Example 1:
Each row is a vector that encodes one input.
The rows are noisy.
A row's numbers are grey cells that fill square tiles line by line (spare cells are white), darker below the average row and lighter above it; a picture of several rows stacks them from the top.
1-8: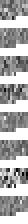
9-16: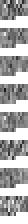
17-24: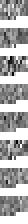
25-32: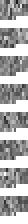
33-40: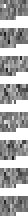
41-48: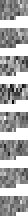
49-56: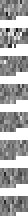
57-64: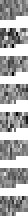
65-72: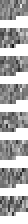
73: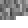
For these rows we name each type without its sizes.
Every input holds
a point on a circle and a point on a line.
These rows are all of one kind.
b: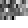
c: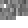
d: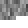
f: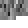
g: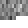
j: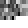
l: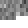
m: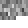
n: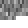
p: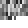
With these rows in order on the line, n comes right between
c and f.
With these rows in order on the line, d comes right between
b and l.
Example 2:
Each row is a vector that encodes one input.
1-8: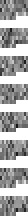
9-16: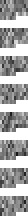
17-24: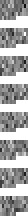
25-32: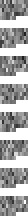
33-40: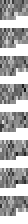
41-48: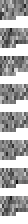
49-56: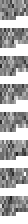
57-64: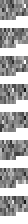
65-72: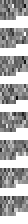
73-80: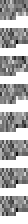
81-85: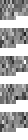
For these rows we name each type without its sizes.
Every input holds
a label and a true/false value.
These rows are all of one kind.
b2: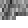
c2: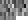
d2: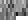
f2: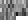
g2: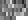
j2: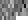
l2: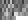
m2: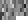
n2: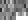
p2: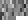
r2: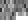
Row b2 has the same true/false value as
d2 and f2.
